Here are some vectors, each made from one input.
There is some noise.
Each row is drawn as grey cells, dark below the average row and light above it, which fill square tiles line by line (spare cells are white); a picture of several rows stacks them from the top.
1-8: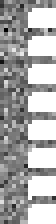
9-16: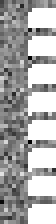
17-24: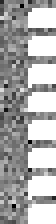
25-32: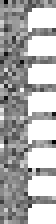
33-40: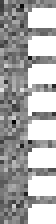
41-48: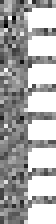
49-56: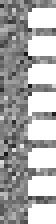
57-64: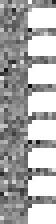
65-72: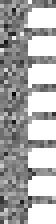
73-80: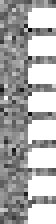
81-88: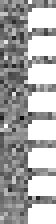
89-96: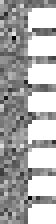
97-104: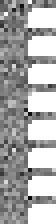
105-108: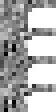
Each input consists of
a list of up to two items, each either a point on a 4-point line, or a point on a 5-point line.
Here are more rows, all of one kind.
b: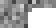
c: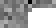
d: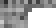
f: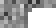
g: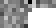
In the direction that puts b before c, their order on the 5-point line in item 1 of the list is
g, b, f, c, d.
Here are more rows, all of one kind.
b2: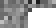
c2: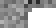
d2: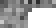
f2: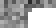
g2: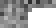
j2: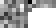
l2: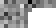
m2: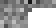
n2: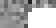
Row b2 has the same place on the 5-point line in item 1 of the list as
d2 and m2.
